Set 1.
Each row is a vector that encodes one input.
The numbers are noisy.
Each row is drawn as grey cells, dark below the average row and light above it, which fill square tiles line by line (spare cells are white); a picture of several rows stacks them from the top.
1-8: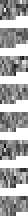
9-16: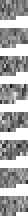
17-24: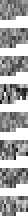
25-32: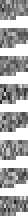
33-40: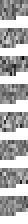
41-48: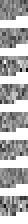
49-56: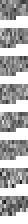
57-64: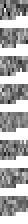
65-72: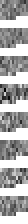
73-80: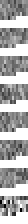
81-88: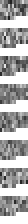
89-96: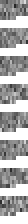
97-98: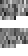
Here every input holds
a point on each of two 4-point lines.
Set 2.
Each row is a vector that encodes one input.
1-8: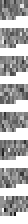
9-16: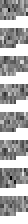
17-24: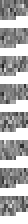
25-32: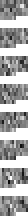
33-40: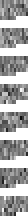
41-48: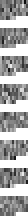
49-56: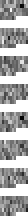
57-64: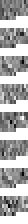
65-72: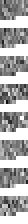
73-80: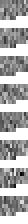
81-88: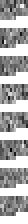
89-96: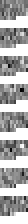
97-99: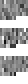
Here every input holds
four true/false values.
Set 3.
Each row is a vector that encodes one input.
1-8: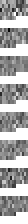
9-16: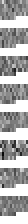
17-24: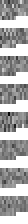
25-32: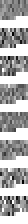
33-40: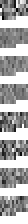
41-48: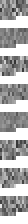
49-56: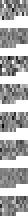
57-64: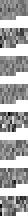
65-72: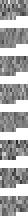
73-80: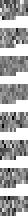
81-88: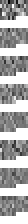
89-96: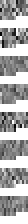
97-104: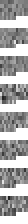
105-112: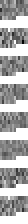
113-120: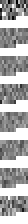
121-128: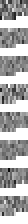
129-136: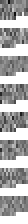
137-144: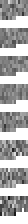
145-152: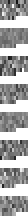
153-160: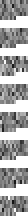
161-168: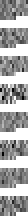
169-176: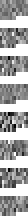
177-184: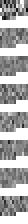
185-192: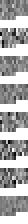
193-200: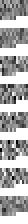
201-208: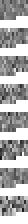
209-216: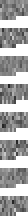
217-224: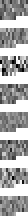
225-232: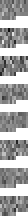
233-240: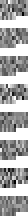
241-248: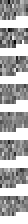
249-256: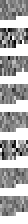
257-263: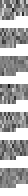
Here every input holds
a point on a 19-point circle.
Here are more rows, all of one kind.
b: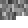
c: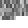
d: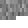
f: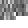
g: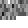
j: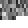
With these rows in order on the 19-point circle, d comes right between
c and g.
